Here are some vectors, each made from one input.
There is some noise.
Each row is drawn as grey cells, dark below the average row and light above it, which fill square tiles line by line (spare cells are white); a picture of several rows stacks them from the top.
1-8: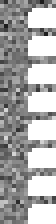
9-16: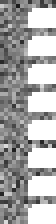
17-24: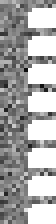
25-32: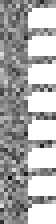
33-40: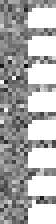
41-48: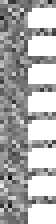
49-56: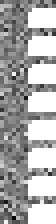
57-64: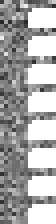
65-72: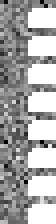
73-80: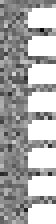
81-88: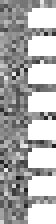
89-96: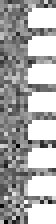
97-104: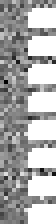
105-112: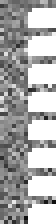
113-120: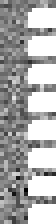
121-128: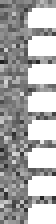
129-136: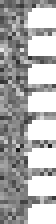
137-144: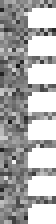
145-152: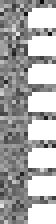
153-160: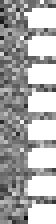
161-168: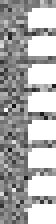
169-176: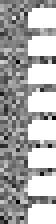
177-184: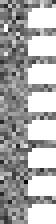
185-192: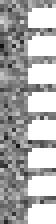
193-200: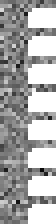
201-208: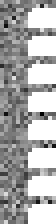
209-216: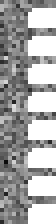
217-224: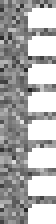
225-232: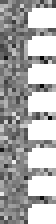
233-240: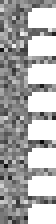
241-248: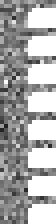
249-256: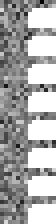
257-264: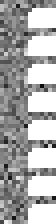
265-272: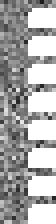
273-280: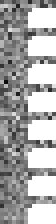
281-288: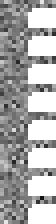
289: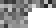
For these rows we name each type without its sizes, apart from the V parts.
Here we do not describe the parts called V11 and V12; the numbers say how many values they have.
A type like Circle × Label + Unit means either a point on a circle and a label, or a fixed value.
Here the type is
Bool × Tree + (Label × V11 + Unit) × V12.
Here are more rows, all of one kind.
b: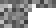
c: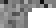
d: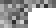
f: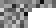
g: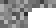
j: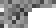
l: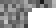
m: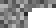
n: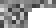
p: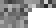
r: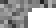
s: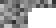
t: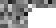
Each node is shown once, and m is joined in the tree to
b and g.
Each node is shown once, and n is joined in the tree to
b, j and s.
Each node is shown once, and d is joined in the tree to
g, p and t.
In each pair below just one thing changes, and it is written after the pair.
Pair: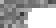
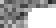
the value of V11
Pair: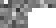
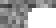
the value of V11
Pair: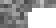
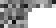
the value of V11
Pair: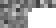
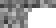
the label
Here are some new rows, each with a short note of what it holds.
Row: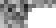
a value of V12
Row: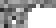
a value of V12
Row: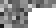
a node of a tree and a true/false value
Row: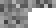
a value of V12
